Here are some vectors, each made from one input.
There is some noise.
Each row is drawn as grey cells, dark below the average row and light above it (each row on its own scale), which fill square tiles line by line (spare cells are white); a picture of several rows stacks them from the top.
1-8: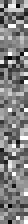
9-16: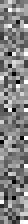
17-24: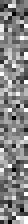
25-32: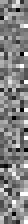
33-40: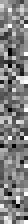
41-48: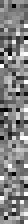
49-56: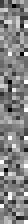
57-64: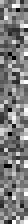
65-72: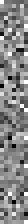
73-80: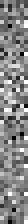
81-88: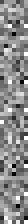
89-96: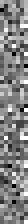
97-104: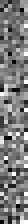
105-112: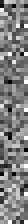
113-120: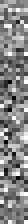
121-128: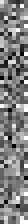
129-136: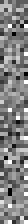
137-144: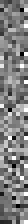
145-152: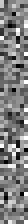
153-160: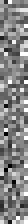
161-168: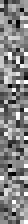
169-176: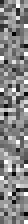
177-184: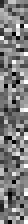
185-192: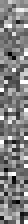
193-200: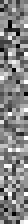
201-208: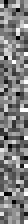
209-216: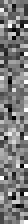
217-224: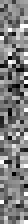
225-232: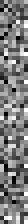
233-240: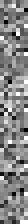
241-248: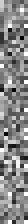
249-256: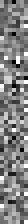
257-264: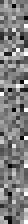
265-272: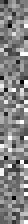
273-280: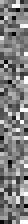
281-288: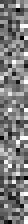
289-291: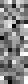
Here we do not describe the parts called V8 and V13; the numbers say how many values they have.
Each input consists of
a value of V13, together with either a point on a 5-point circle and a true/false value, or a value of V8.
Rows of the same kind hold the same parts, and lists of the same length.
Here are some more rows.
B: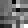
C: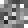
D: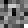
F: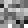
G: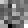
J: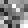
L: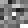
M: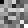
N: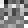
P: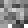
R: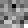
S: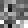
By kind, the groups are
B, C, D, G, J, L, N, S
F, M, P, R

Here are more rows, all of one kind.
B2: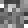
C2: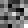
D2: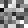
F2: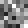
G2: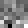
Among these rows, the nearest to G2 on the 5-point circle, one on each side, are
D2 and F2.
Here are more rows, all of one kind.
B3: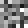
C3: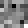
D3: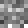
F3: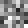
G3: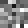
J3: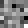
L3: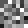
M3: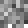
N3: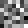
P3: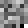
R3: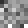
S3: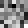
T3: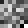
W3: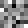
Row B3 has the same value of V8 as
G3, L3 and N3.
